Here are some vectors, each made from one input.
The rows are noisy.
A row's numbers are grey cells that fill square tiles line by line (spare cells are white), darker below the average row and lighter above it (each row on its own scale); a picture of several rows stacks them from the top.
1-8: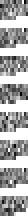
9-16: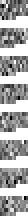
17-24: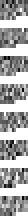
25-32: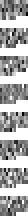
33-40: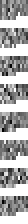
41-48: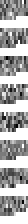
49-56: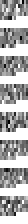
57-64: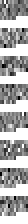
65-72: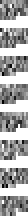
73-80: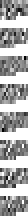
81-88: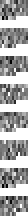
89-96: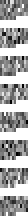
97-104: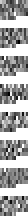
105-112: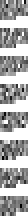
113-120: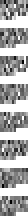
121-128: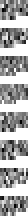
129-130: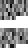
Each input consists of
one of 10 labels, one of 11 labels and a true/false value.
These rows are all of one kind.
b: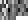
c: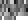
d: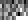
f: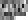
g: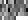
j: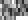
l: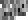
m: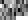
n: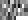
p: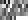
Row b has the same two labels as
c, g and m.
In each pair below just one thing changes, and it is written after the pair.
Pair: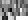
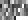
one of the two labels
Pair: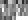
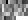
the true/false value
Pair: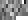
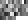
the true/false value
